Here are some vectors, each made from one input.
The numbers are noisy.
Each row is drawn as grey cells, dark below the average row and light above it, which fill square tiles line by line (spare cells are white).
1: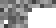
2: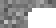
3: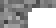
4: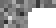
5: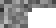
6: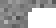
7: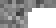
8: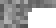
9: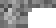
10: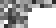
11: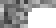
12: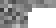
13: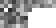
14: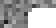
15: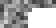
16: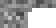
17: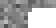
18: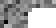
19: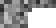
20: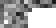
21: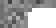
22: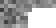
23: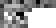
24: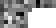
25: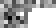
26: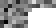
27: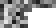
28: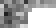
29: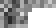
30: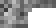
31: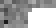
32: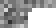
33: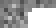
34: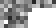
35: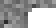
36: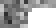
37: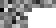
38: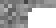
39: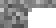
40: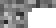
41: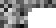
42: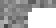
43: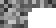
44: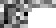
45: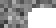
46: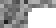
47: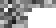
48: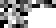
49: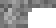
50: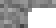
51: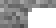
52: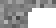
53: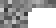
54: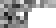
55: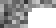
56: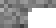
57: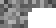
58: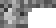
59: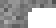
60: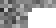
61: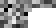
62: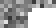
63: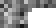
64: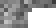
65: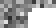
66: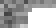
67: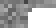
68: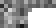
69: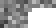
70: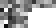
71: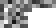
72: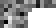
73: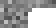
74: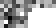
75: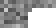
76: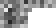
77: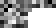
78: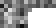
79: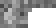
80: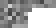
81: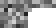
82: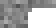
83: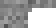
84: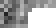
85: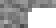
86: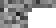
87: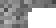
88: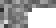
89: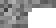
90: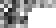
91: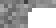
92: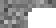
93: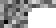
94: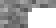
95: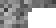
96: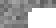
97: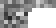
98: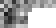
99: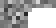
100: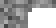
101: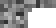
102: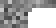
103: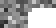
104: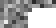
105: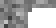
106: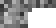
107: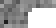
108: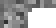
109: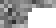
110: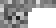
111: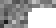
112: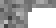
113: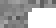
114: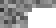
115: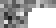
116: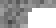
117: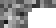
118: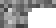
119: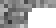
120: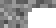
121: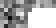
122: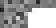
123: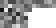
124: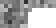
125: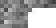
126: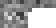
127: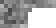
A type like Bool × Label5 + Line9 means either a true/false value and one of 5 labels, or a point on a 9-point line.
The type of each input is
Bool × Label8 + Line11.
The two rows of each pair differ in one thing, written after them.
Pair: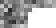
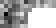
the label
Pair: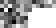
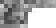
the true/false value
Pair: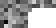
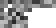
the true/false value
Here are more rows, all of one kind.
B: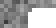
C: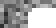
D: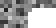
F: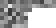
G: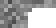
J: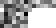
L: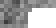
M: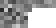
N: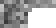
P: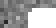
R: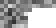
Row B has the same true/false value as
L, M and P.
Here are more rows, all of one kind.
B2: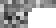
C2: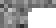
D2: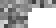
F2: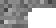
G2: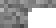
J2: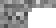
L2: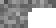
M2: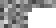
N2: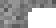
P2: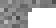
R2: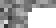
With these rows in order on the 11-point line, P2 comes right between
B2 and N2.
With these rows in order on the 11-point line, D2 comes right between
J2 and N2.
